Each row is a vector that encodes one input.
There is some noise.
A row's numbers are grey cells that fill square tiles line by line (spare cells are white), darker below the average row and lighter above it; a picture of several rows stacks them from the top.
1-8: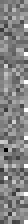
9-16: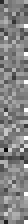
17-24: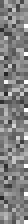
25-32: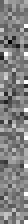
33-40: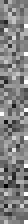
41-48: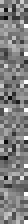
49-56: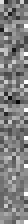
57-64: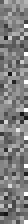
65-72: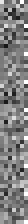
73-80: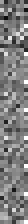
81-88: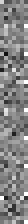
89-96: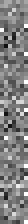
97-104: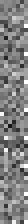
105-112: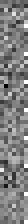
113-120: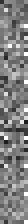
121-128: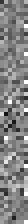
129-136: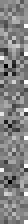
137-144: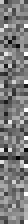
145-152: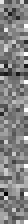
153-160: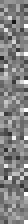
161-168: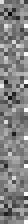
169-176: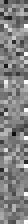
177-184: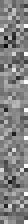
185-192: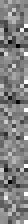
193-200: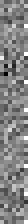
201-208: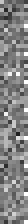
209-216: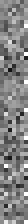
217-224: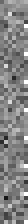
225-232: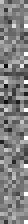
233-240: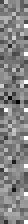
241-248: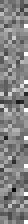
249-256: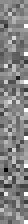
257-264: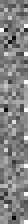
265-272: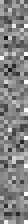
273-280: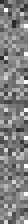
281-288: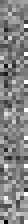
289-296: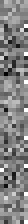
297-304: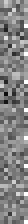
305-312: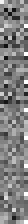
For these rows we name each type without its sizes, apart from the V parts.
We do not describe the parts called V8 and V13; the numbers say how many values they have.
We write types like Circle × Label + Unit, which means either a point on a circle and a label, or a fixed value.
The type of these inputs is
Bool × (Line + V13) + V8.
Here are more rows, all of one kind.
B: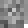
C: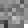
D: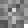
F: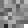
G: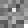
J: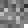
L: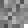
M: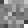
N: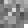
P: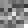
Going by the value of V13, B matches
D, G, N and P.
